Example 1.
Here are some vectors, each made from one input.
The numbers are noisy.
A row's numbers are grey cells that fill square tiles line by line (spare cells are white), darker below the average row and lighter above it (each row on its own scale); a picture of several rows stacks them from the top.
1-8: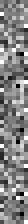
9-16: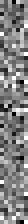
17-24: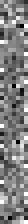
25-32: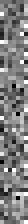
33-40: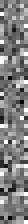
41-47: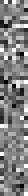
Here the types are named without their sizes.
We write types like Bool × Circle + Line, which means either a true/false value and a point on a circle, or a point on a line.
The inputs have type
Tree + Unit.
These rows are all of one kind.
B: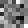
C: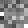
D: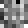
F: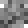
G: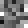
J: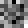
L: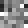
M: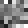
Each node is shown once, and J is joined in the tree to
B and G.
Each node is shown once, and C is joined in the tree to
D, G and L.
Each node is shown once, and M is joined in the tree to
F.
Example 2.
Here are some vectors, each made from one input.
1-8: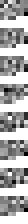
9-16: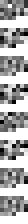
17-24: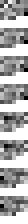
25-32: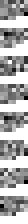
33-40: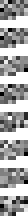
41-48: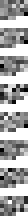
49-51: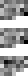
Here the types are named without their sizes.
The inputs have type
Bool × Bool × Bool + Unit.
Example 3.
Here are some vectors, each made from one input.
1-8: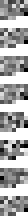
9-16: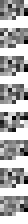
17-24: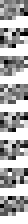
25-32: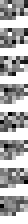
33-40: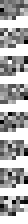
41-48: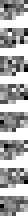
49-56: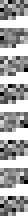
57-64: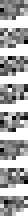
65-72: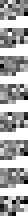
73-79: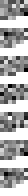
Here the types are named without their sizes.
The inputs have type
Bool × Bool × Bool + Unit.
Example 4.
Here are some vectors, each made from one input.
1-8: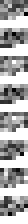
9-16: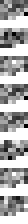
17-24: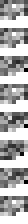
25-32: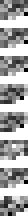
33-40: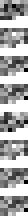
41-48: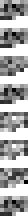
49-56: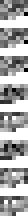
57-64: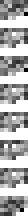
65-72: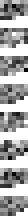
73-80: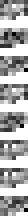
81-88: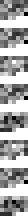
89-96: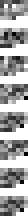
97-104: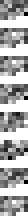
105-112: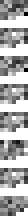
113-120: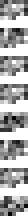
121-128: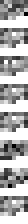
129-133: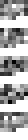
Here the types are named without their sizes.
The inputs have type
Bool × Bool × Bool.
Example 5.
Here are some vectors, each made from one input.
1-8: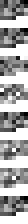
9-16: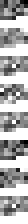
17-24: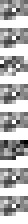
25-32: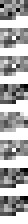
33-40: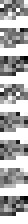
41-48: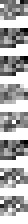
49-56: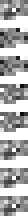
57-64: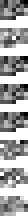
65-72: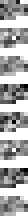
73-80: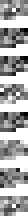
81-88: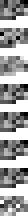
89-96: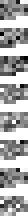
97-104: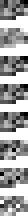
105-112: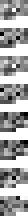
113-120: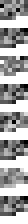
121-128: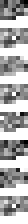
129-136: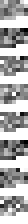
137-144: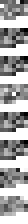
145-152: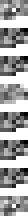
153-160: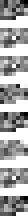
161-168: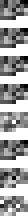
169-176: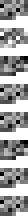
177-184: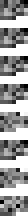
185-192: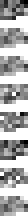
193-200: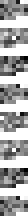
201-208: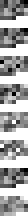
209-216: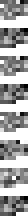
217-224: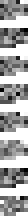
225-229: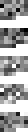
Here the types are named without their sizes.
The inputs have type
Bool × Bool × Bool.
